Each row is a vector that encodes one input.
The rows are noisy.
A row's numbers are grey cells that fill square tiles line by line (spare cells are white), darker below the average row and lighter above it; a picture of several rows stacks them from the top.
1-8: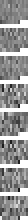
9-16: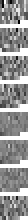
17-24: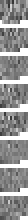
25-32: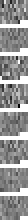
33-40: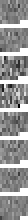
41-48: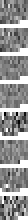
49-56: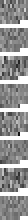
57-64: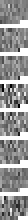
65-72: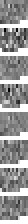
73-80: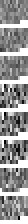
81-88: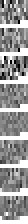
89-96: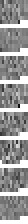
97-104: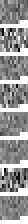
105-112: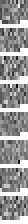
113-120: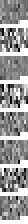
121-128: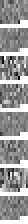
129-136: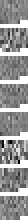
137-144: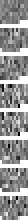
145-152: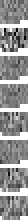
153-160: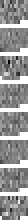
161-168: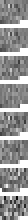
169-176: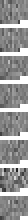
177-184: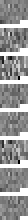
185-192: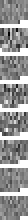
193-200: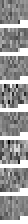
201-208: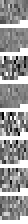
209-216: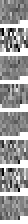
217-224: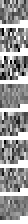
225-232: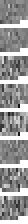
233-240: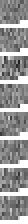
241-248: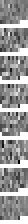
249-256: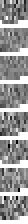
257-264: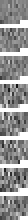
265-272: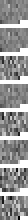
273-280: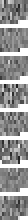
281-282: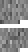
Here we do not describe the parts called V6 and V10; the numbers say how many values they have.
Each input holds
a true/false value, together with either a point on a 16-point circle and a value of V6, or a value of V10.
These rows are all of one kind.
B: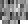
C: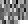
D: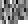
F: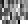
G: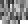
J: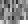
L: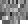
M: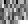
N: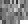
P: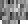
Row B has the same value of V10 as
G and P.
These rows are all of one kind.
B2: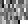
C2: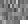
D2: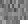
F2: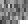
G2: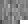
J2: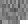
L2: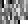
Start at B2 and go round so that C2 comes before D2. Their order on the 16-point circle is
B2, L2, J2, F2, C2, D2, G2.
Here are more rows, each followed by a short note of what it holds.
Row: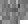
a point on a 16-point circle, a true/false value and a value of V6
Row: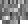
a true/false value and a value of V10
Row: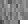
a point on a 16-point circle, a true/false value and a value of V6
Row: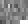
a point on a 16-point circle, a true/false value and a value of V6
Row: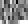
a true/false value and a value of V10
